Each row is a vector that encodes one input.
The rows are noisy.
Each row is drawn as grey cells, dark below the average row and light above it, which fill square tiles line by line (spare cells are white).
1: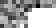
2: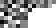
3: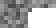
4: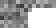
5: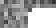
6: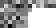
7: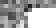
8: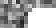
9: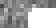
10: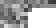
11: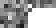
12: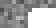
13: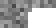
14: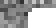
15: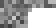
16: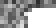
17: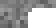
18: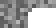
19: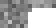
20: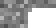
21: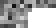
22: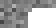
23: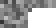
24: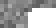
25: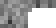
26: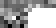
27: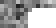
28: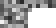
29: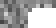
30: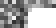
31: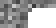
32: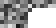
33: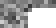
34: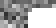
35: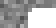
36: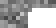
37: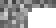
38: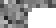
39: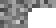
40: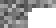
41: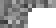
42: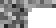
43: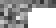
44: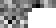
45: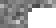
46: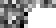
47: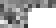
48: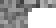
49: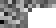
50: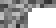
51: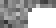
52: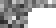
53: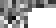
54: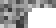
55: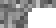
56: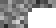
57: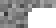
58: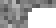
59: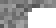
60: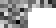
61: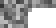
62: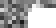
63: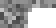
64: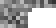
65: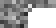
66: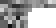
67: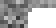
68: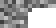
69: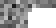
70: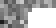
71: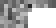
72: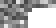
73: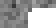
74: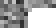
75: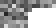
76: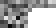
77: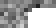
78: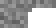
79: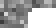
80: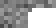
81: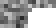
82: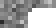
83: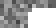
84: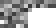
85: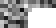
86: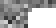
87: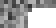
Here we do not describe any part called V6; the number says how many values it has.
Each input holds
a value of V6, together with either a point on an 8-point line, or a node of a 9-node tree.
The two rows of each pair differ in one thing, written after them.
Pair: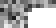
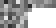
the value of V6
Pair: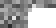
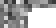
the place on the 8-point line
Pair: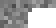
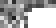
the place on the 8-point line
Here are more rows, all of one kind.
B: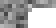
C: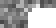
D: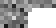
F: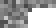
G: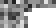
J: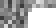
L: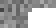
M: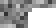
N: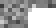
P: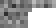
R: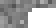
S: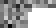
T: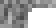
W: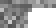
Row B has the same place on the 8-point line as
L, N and S.
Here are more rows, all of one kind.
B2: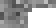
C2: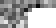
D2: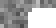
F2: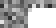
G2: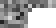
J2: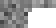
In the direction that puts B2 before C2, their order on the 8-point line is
B2, J2, C2, D2, G2, F2.
